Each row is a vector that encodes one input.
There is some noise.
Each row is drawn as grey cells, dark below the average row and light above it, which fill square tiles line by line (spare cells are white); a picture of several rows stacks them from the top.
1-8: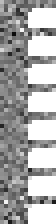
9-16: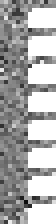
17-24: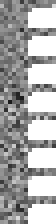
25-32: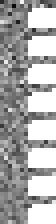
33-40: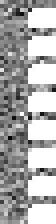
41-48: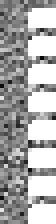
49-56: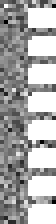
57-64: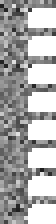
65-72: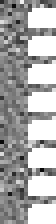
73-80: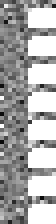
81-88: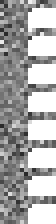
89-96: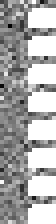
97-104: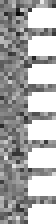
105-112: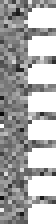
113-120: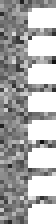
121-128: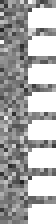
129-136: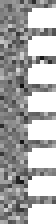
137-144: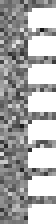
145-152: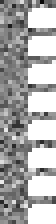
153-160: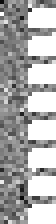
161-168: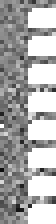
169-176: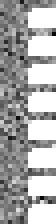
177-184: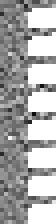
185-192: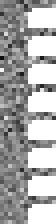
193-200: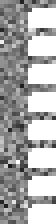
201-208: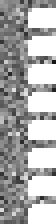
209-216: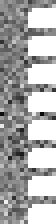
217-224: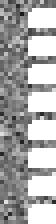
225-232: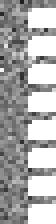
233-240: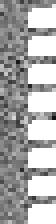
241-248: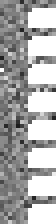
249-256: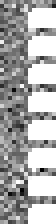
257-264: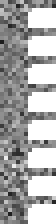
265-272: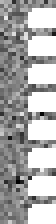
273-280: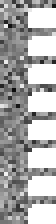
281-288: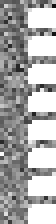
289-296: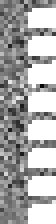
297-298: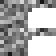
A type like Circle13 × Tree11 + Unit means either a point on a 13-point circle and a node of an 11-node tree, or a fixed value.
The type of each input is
Bool × Bool × Bool × Bool + Line10 + Tree19.
